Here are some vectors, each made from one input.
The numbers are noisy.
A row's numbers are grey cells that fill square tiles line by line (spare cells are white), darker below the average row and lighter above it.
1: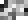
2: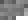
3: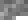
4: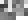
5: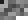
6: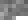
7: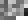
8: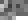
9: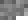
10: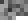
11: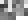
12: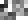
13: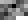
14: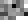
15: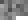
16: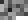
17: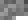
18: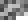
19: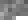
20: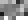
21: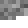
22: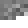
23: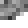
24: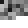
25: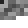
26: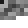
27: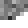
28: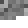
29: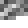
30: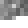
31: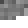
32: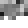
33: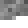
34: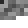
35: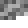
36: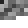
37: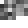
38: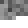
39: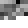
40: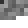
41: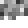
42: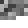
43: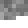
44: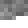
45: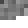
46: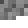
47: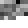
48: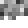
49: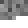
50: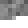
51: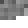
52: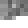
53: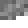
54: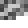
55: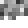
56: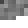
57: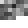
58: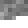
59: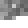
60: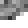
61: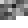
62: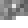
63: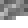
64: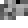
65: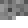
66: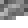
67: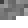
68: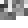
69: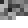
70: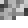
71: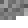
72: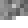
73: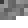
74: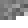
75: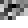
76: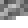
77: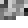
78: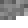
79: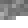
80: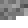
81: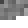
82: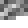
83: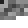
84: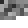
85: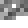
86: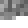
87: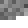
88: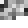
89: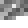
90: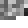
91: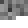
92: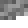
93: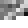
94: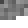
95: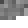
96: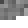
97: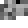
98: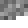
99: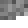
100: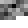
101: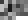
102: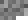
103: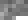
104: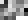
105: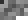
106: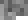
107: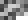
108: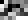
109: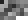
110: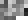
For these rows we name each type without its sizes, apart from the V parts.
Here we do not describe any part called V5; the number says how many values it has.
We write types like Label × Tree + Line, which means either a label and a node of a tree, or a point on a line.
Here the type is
Circle + List(Bool × V5).
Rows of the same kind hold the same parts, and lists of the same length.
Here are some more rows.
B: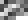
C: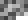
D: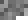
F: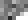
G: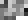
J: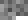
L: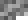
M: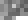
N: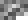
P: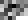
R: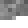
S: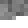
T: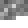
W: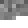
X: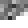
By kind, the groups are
B, J, M, R, S, T, W
C, D, L, N
F, P, X
G

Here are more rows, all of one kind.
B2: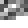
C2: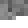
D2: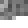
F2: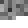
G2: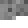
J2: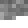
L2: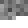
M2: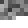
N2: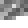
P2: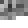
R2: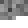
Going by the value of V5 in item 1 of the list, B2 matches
F2, G2, L2 and R2.
